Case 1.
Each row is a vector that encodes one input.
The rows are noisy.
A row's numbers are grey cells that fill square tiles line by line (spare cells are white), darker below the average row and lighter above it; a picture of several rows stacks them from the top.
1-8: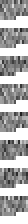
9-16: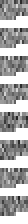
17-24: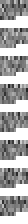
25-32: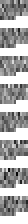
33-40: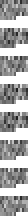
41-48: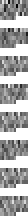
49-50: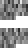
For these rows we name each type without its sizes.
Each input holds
a point on a line and a true/false value.
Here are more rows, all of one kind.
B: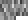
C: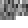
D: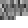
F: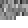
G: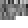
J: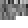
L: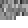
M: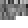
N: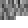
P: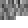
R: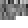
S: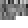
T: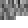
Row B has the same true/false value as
F and L.
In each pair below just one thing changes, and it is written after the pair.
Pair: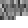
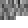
the place on the line
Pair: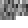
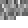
the true/false value
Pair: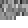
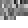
the place on the line
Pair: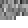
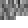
the true/false value
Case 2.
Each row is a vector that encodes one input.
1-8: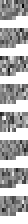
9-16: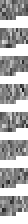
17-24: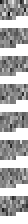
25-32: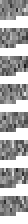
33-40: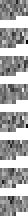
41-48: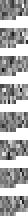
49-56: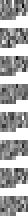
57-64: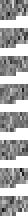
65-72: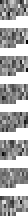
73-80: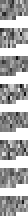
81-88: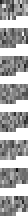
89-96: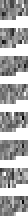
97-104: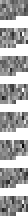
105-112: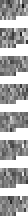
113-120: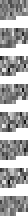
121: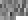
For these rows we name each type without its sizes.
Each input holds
a point on a line, together with either a point on a circle, or a fixed value.
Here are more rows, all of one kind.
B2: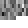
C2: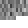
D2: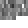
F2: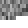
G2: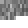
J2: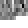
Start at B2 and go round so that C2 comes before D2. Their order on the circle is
B2, F2, G2, J2, C2, D2.
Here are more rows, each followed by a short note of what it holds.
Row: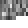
a point on a line
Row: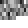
a point on a line
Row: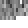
a point on a circle and a point on a line
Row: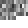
a point on a line
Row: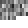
a point on a line
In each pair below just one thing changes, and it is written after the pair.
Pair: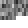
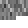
the place on the line
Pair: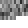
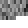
the place on the line
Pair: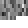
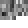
the place on the line
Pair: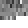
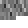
the place on the line
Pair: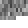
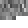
the place on the circle
